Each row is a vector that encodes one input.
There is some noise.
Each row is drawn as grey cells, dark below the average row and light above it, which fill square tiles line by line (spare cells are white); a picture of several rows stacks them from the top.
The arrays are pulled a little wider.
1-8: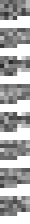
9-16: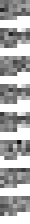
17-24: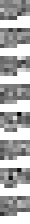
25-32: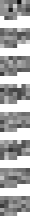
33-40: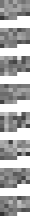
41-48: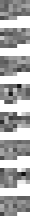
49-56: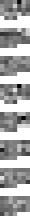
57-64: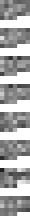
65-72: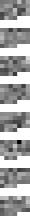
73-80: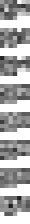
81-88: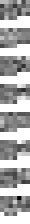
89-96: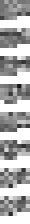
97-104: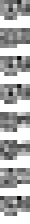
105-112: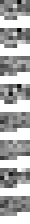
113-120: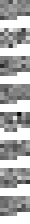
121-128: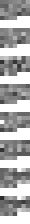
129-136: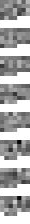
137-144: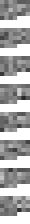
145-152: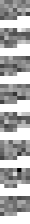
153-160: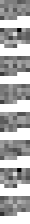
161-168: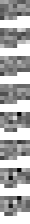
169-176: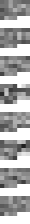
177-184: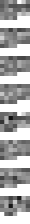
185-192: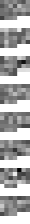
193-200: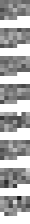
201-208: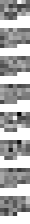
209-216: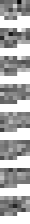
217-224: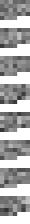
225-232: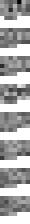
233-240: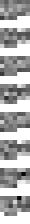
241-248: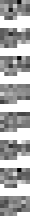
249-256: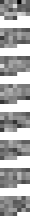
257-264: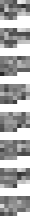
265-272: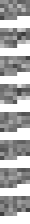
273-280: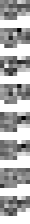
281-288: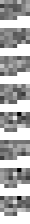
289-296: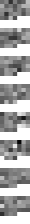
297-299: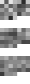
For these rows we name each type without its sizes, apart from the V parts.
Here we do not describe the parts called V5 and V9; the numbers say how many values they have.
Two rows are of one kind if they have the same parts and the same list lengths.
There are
5 kinds of row.
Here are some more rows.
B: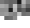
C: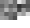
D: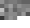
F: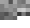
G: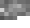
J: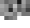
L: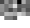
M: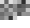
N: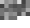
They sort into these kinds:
B, J, L
C
D, G
F, N
M

